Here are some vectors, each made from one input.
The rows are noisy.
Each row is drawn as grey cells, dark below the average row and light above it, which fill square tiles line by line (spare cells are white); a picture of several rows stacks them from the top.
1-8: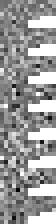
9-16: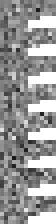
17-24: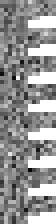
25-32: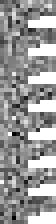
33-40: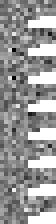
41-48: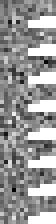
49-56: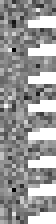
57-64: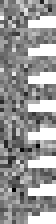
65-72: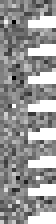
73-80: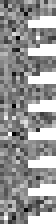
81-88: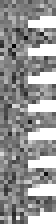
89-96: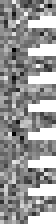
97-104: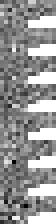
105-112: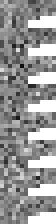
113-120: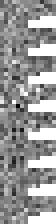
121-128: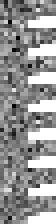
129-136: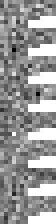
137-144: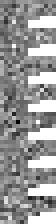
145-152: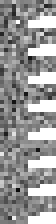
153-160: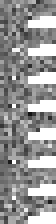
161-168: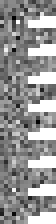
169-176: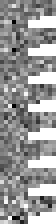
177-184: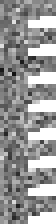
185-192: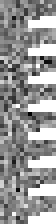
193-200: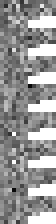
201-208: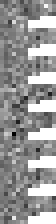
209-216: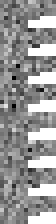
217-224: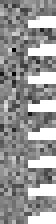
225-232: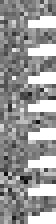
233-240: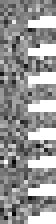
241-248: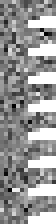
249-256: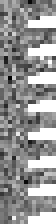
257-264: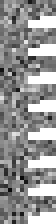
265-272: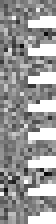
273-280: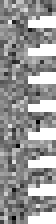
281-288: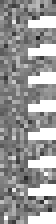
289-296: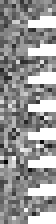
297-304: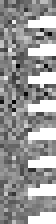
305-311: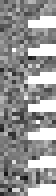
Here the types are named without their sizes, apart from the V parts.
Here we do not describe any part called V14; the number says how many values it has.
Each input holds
four true/false values, together with either a node of a tree, or a value of V14.
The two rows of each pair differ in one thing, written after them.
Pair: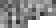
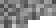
the node of the tree
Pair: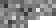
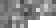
the node of the tree
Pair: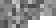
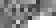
the node of the tree
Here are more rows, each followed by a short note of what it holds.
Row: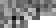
four true/false values and a value of V14
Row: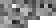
four true/false values and a value of V14
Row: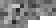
four true/false values and a value of V14
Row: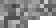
a node of a tree and four true/false values
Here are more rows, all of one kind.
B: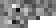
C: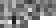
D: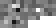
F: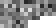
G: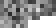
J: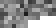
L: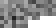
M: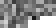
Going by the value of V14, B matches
C and D.
